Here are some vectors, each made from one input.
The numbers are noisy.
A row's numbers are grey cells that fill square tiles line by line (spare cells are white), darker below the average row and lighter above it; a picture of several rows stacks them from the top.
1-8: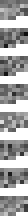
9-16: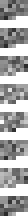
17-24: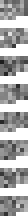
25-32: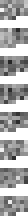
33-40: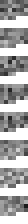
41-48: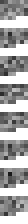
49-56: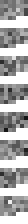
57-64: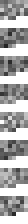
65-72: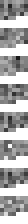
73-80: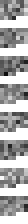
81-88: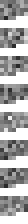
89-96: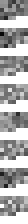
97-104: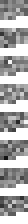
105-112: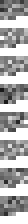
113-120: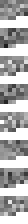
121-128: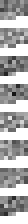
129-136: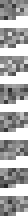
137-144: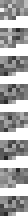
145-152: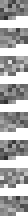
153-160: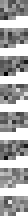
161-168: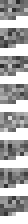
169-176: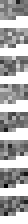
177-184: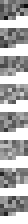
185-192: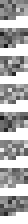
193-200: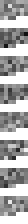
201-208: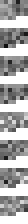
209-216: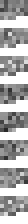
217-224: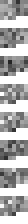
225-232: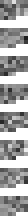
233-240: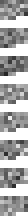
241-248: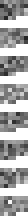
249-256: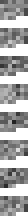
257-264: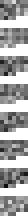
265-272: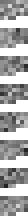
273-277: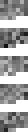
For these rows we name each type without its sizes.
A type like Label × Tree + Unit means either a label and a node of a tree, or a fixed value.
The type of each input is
Bool × Bool × Bool + List(Line).
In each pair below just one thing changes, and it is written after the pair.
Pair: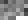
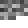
the place on the line in item 1 of the list
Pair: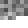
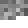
the place on the line in item 2 of the list
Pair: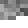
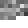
the place on the line in item 2 of the list
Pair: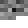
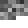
the place on the line in item 2 of the list
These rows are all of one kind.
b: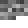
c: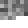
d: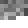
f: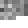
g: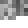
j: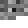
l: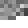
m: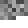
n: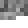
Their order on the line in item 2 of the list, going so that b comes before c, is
m, l, b, d, n, j, c, g, f.
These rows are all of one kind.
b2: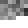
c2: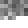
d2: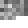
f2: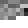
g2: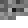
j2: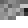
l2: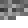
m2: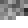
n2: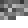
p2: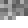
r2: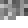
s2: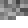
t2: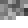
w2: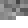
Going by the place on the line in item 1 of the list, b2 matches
f2, j2, m2 and t2.
